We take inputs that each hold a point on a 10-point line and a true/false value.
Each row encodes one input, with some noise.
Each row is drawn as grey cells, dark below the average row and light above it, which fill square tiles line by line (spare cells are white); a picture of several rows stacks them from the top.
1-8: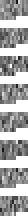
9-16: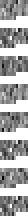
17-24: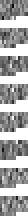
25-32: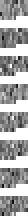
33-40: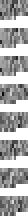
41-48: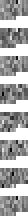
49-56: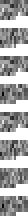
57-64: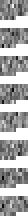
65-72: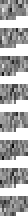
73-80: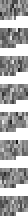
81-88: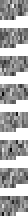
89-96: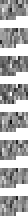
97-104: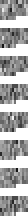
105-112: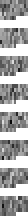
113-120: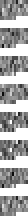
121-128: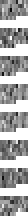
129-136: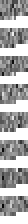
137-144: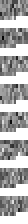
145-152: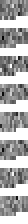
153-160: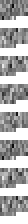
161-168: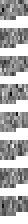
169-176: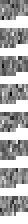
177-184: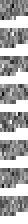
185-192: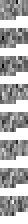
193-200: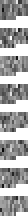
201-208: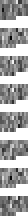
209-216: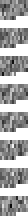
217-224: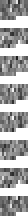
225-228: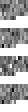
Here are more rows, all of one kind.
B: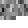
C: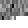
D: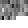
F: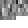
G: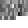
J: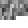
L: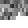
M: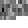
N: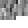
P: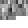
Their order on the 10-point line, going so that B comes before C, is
P, G, F, N, J, B, M, C, D, L.
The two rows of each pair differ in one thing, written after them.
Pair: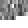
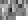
the true/false value
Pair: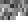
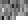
the place on the 10-point line
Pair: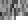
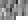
the place on the 10-point line
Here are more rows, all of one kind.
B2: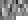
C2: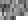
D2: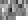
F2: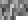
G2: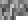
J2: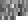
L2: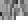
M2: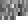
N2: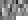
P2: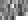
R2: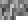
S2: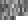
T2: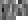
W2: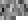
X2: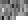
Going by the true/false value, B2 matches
D2, L2, N2 and X2.
